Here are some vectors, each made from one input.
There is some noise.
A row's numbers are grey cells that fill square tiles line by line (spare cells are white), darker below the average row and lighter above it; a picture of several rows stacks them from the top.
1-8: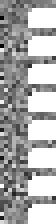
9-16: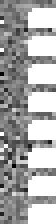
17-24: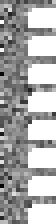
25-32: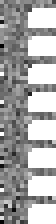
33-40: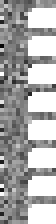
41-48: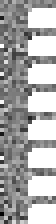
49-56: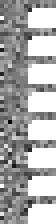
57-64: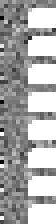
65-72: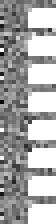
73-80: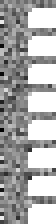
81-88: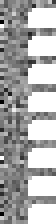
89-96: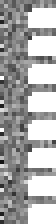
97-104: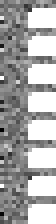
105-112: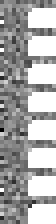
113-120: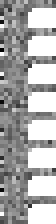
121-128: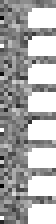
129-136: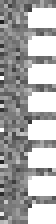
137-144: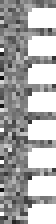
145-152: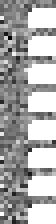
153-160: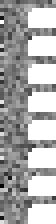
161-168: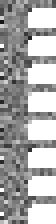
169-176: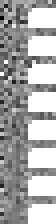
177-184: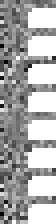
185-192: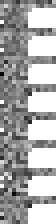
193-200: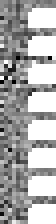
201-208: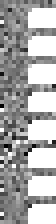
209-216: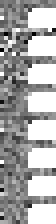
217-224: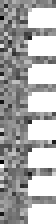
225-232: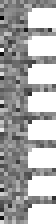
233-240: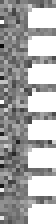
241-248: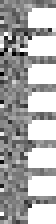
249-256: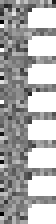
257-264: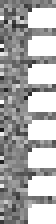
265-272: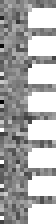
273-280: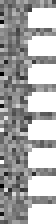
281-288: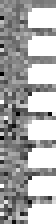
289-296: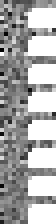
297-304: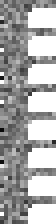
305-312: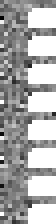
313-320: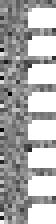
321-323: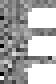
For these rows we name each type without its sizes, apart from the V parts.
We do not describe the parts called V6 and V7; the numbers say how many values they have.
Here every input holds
a point on a circle and a true/false value, together with either a point on a line, or a value of V6 and a value of V7.
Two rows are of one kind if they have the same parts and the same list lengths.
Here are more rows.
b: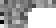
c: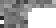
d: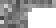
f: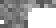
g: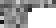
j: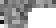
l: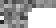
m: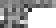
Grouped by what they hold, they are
b, g, j, l, m
c, d, f

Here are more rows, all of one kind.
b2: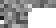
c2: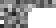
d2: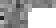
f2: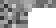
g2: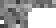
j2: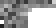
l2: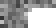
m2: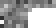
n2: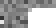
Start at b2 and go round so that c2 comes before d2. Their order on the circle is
b2, g2, j2, n2, f2, c2, d2, m2, l2.
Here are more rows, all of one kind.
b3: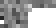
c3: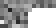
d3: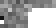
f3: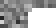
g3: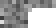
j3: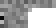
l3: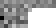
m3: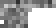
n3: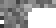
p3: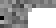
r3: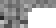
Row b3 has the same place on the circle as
c3, d3, l3 and r3.
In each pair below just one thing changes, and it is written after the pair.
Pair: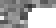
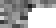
the true/false value
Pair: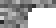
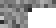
the place on the line
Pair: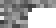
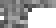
the true/false value
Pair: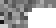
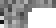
the true/false value
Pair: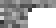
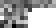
the place on the circle
